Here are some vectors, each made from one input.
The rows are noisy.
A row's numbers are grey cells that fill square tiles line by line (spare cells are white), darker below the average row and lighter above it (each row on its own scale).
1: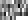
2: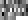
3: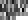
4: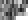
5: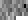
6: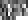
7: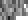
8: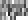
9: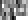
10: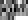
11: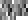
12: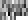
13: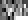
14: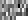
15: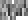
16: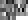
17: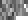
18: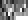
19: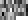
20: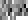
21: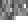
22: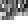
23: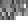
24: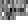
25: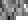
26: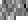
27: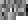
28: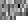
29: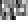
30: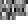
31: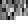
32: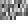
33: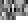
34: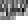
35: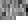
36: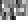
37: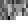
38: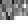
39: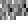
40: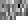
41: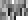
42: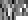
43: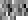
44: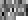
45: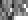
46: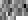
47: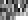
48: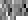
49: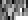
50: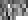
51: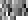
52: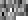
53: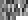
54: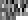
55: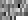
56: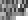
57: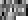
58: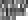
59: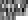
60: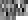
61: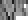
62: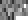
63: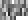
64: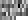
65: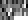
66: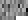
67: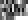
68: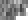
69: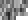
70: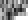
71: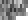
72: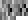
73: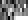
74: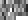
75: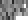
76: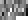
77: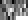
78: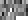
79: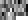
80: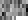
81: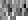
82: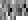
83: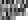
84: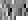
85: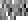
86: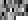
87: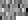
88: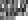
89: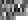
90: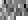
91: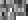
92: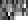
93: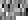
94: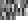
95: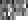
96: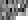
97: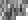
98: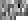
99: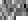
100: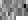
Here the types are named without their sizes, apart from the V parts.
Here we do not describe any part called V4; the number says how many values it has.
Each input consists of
a list of items, each a true/false value and a value of V4.
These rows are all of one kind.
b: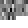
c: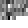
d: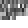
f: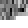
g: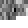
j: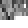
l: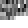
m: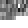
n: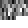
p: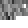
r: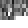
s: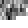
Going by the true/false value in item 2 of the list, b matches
g and n.
